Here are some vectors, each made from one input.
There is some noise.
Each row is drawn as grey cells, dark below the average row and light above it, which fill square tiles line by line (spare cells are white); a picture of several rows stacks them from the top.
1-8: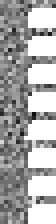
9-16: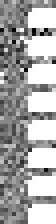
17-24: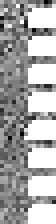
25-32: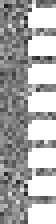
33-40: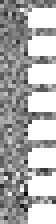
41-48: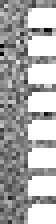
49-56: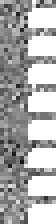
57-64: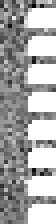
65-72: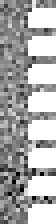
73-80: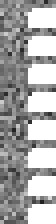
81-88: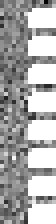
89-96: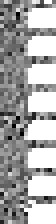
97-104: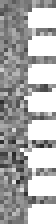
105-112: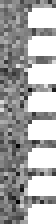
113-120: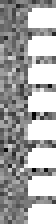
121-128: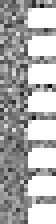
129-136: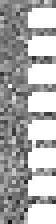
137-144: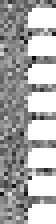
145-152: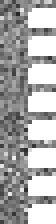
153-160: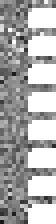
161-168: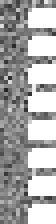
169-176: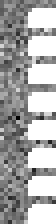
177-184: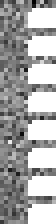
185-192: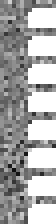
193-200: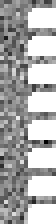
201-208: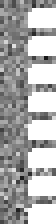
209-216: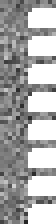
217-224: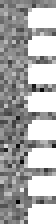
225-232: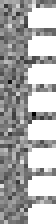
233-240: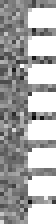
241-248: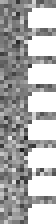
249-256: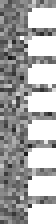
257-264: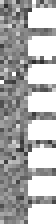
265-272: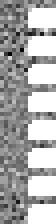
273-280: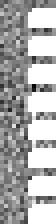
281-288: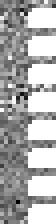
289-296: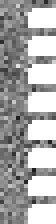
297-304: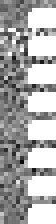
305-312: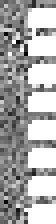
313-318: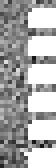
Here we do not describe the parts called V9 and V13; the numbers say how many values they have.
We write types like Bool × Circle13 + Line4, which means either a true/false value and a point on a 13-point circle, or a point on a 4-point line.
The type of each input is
(Bool × Bool × Bool × Bool × V9 + Unit) × V13 + Line3 × Line5.
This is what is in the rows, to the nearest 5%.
About 10% of them hold a point on a 3-point line and a point on a 5-point line. The rest hold a value of V13, together with either a fixed value, or four true/false values and a value of V9.
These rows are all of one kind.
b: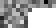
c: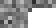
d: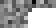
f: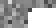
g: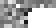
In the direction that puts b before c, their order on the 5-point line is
b, f, d, g, c.
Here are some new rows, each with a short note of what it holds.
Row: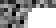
four true/false values, a value of V9 and a value of V13
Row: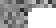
four true/false values, a value of V9 and a value of V13
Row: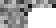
four true/false values, a value of V9 and a value of V13
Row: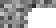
a value of V13
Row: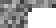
four true/false values, a value of V9 and a value of V13
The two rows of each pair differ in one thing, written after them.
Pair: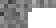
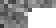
the value of V13
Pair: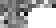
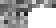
the value of V9
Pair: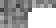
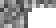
the value of V13
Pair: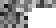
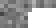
one of the four true/false values
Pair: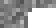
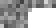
the value of V13
